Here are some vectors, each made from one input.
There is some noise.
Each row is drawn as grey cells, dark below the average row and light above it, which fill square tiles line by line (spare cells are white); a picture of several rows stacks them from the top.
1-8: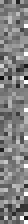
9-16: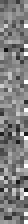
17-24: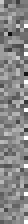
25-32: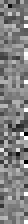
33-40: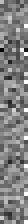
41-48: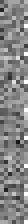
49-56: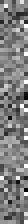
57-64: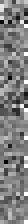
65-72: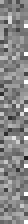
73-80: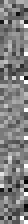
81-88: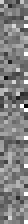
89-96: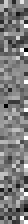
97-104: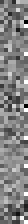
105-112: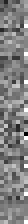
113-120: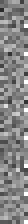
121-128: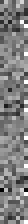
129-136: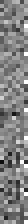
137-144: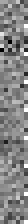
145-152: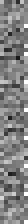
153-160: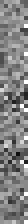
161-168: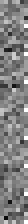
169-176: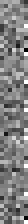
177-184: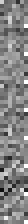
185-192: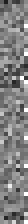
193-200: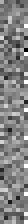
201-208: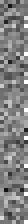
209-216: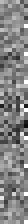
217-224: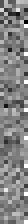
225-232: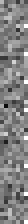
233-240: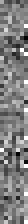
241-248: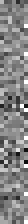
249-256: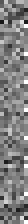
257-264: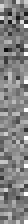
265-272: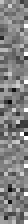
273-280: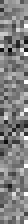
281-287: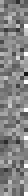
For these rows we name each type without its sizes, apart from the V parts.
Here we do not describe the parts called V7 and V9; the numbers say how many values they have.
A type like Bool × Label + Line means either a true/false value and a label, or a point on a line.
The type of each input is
Bool × (Line + V7) + V9.
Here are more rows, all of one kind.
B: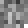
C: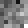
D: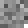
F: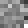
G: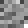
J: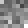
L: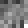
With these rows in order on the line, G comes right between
C and L.
